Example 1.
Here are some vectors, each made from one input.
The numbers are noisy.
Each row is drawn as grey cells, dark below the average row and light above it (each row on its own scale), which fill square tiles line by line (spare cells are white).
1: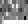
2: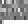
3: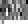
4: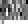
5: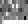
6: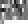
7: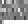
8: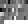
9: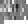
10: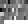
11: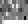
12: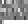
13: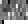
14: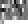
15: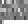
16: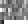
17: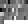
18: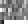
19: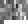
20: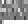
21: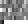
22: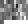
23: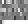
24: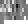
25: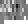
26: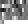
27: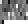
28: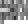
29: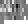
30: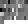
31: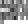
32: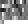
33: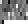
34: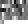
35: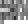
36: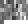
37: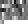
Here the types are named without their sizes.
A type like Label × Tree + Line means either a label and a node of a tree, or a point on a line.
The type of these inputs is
Bool × Label.
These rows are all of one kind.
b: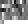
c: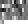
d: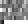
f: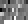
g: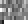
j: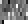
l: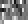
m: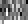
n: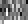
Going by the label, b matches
c and l.
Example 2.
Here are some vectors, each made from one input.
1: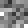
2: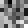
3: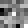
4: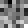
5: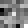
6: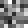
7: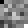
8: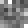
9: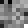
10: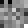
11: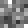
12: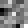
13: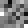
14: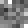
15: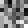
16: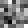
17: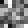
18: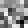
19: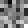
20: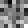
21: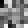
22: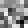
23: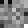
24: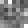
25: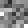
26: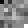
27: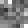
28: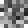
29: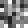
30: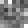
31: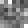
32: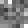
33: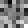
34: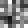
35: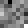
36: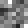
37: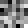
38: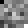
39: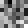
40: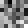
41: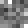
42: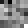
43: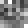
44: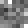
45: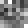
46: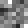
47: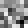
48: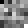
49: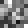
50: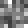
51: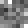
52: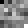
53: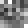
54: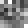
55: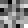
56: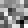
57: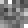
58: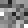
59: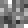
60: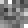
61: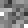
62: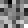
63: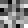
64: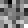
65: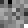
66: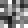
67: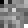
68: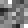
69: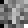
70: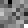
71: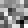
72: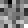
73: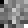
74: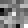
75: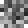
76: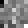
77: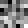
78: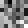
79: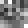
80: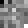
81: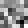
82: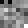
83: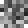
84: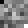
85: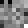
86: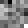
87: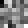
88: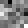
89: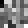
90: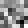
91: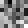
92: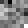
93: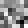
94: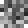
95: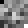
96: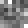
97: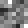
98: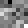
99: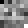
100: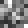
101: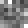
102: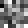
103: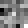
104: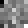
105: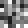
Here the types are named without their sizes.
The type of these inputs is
List(Line).
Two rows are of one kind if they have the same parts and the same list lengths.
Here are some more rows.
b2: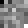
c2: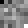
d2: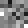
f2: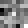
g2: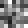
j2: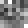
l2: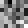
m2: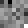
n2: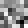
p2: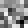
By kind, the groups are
b2, c2, d2, g2, m2
f2, j2, l2
n2, p2

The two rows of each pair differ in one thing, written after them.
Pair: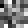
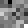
the place on the line in item 1 of the list
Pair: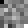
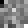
the place on the line in item 2 of the list
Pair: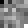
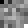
the place on the line in item 2 of the list
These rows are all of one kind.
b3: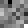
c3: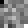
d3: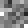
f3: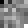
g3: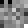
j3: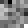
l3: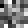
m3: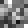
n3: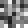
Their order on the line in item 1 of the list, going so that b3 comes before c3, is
d3, b3, j3, g3, f3, c3, m3, l3, n3.
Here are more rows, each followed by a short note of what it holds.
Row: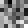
a list of one item
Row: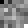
a list of two items
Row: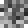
a list of one item
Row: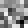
the empty list
